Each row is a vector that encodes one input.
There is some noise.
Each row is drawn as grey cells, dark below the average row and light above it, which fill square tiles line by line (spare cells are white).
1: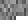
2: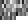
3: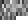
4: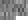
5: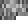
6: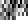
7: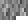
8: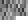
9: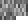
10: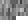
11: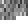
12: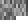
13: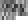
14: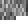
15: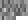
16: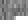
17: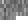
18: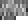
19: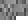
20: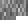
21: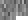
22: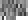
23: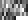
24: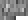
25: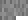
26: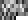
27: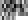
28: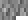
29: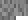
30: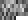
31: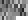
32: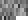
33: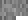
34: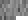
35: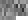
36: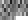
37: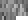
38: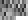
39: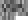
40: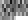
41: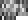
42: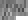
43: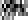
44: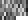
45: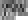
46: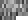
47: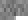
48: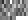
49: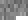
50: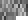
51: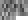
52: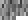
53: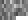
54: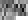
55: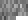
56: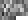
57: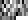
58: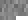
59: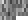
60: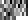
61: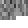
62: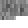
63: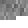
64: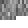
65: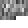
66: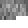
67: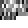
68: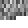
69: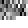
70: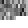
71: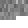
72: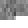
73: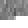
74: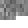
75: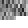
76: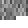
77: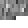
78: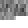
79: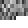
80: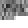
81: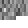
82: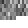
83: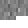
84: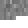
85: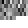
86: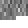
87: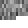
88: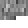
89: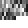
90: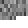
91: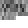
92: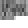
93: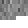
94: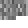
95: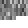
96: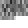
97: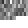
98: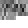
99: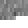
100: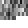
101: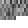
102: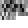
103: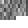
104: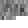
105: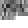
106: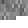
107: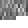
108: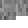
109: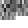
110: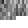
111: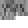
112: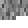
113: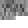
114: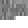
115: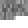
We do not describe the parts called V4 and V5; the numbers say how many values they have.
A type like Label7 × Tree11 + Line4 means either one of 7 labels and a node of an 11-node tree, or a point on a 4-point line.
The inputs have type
Line6 × (Line6 + V5) + V4.
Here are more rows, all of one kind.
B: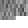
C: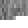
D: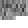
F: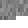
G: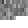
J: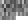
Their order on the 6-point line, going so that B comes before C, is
B, F, J, D, G, C.
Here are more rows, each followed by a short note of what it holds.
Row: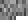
a value of V4
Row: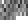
a point on a 6-point line and a value of V5
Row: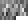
a value of V4
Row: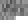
a point on each of two 6-point lines
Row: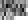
a point on a 6-point line and a value of V5
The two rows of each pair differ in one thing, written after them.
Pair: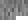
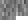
the value of V5
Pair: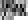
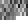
the value of V5
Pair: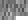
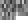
the value of V5
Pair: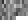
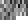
the place on the 6-point line
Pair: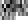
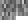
the place on the 6-point line
